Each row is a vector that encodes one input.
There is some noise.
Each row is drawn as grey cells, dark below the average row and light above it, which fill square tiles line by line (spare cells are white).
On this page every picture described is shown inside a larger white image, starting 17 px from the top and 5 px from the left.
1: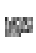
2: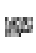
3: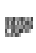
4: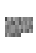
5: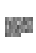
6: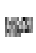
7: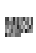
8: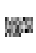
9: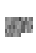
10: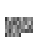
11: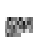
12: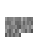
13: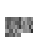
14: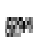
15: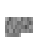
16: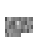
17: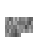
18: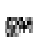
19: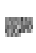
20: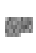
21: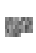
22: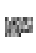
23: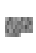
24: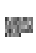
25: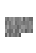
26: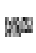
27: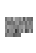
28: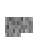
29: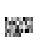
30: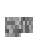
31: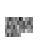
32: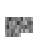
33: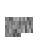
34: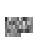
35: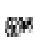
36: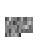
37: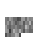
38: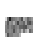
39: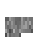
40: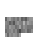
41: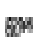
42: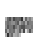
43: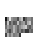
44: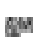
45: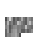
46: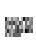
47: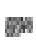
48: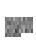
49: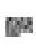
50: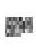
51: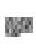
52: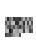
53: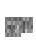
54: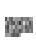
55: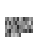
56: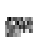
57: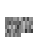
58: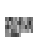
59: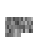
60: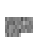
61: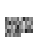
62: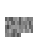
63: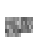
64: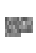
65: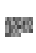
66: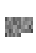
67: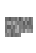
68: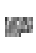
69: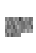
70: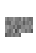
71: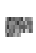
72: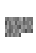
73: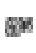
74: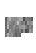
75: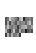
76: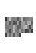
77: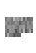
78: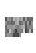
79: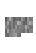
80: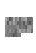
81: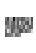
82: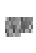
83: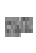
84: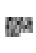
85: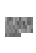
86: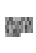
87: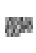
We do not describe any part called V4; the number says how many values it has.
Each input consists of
a list of up to two items, each a true/false value and a value of V4.
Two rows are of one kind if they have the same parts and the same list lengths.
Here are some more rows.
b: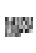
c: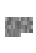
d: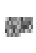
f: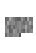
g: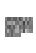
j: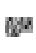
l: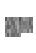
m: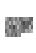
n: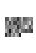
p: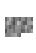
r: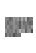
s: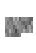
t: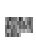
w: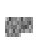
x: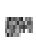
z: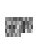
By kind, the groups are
b
c, d, j, w, x
f, g, l, m, n, p, r, s, t, z

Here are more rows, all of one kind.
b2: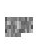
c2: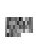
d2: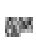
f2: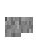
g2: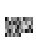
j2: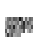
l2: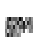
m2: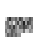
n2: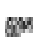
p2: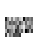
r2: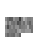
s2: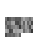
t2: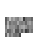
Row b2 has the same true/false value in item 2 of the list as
d2, f2 and s2.
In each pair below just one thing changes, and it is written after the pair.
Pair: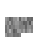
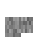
the value of V4 in item 2 of the list
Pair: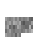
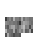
the true/false value in item 1 of the list
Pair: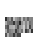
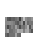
the true/false value in item 2 of the list
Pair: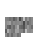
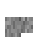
the true/false value in item 2 of the list
